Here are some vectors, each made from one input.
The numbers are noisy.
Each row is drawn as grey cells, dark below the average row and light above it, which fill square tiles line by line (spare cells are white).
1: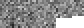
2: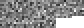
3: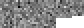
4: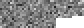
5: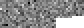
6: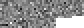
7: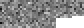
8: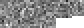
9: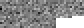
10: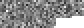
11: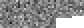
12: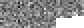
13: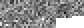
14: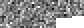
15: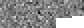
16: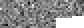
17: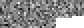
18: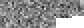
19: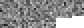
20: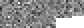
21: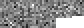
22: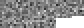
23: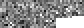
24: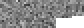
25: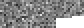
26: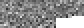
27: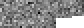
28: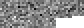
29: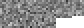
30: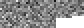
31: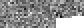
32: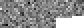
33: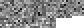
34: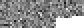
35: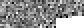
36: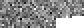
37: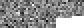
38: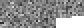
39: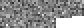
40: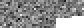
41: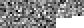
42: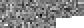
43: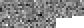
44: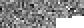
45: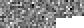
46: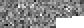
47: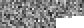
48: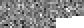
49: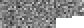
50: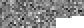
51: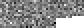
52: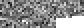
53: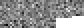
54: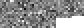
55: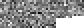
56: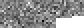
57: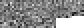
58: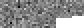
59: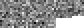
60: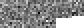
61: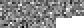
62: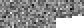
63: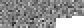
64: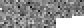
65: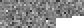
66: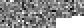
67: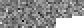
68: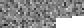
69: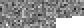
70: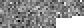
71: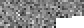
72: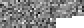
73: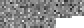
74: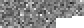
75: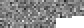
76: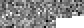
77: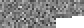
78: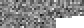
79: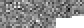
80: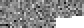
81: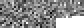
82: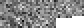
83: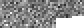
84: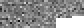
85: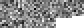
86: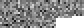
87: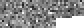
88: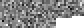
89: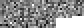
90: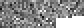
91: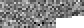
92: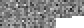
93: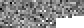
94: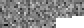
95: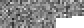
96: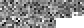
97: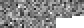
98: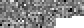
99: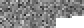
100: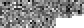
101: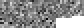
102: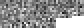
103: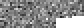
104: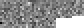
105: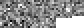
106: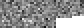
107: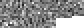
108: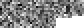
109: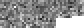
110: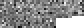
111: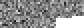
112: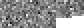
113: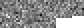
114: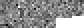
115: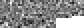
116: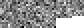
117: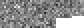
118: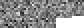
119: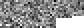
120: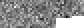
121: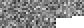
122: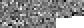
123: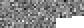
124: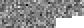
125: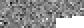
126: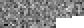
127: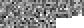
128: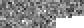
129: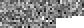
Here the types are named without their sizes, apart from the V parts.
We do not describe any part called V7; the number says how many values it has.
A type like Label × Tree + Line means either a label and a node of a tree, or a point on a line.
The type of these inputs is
List(Line) × V7.
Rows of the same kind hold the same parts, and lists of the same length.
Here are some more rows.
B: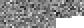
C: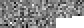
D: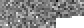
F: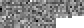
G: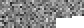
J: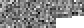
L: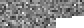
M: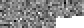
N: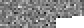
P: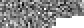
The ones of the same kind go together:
B, G
C, M
D, L, P
F, J, N

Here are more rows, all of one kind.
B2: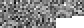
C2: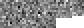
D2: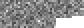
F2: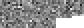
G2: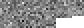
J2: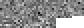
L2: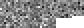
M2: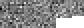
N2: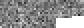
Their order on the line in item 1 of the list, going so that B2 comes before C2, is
L2, D2, G2, J2, B2, M2, F2, C2, N2.
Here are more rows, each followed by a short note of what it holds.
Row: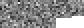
a value of V7, together with a list of two items
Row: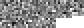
a value of V7, together with a list of three items
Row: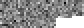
a value of V7, together with the empty list
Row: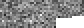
a value of V7, together with a list of two items
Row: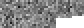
a value of V7, together with a list of two items
